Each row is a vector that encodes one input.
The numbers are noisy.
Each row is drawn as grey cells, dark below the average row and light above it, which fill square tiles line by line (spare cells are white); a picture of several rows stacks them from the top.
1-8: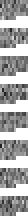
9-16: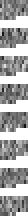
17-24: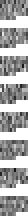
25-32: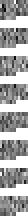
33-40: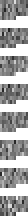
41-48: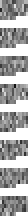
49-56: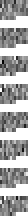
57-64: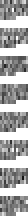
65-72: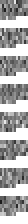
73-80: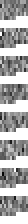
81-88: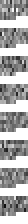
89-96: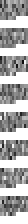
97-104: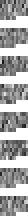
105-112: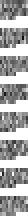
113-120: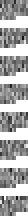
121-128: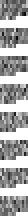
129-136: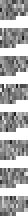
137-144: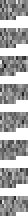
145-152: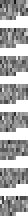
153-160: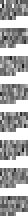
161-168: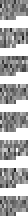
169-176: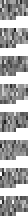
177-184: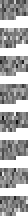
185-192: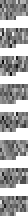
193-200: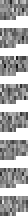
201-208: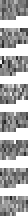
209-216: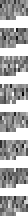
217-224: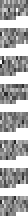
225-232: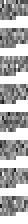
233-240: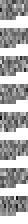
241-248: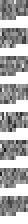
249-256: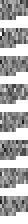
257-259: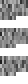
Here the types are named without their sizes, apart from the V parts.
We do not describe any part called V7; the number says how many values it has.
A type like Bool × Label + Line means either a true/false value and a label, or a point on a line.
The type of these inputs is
(Line + V7) × (Tree + Unit).
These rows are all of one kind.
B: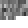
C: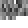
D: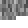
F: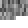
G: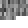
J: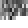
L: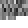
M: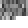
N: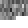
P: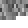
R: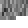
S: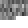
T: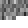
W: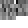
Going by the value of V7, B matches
C, J and L.
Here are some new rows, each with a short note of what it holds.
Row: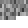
a point on a line and a node of a tree
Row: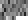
a node of a tree and a value of V7
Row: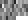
a point on a line and a node of a tree
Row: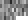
a point on a line and a node of a tree
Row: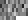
a point on a line and a node of a tree
